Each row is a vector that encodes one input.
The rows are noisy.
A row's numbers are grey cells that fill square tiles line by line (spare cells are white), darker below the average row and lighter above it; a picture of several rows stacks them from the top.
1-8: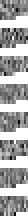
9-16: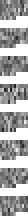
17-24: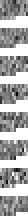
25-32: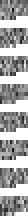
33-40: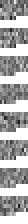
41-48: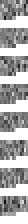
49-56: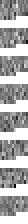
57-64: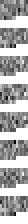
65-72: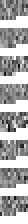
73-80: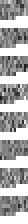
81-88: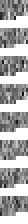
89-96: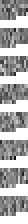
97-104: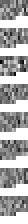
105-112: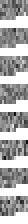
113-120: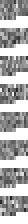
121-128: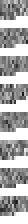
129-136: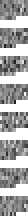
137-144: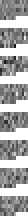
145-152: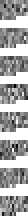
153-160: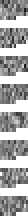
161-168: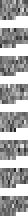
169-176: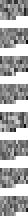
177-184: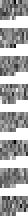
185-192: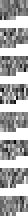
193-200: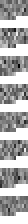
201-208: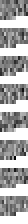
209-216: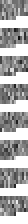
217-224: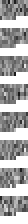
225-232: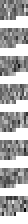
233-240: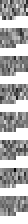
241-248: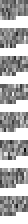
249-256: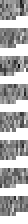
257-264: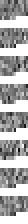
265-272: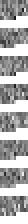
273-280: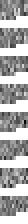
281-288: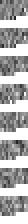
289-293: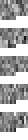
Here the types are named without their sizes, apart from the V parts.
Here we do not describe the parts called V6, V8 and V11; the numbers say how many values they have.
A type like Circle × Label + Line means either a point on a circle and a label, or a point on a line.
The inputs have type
Bool × V6 + List(Line) + V8 × V11.
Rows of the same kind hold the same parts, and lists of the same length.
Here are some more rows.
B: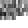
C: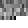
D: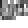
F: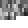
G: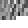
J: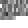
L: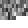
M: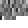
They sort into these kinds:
B, M
C, G
D
F
J
L

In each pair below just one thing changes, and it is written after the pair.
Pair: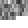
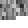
the value of V6
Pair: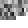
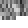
the value of V6
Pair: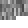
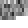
the true/false value
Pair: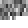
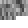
the value of V6
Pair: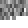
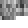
the true/false value
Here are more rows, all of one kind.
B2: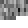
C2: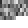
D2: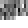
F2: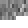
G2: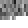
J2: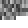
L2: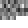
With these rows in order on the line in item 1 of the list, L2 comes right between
F2 and J2.
